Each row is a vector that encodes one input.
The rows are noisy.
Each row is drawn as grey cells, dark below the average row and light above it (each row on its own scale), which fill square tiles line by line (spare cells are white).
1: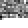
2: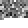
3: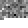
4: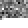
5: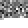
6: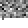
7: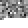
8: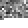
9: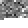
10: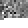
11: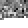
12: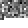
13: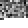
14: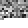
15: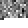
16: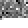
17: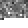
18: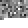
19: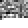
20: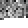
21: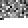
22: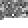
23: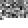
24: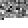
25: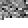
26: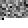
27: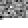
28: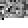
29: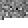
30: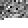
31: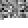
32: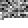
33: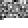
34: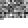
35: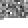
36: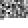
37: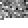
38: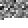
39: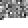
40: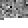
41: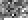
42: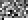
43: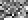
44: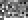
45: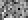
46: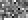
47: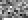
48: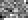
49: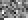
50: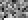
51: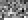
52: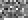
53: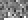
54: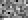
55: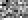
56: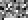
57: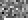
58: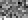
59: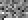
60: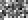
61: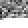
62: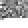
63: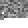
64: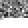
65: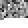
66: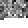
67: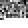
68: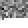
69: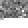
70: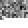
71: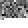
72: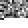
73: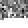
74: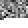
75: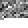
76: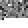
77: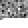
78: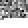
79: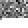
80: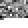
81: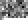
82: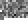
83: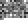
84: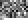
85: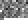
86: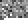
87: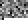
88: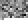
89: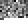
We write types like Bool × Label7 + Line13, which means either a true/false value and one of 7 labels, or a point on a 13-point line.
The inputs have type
(Bool × Circle5 + Unit) × Line6.
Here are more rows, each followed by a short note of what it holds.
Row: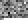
a point on a 6-point line
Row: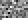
a point on a 6-point line
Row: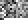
a point on a 5-point circle, a point on a 6-point line and a true/false value
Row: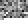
a point on a 6-point line
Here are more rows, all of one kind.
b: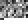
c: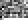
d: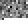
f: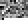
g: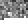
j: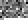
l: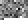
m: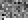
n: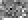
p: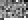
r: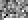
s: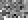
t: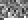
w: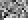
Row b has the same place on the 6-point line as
g, p and t.
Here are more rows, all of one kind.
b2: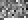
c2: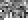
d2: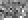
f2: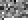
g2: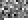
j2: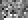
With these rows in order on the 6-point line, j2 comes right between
d2 and f2.
